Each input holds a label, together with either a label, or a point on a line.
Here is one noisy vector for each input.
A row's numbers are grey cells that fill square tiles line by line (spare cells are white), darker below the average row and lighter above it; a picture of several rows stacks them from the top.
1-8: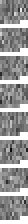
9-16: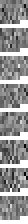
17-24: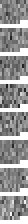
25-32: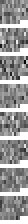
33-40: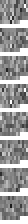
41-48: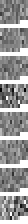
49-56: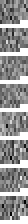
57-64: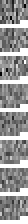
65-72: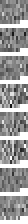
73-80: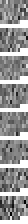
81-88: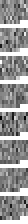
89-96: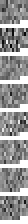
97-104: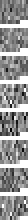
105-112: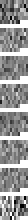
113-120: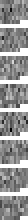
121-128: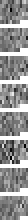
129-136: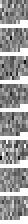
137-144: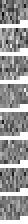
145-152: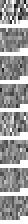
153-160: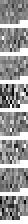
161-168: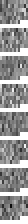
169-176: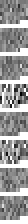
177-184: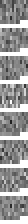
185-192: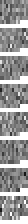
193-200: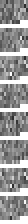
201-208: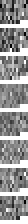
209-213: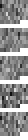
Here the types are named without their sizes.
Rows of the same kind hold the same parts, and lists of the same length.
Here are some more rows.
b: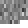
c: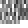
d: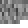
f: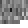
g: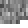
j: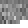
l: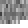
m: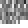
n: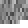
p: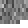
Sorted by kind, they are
b, d, f, g, j
c, l, m, n, p

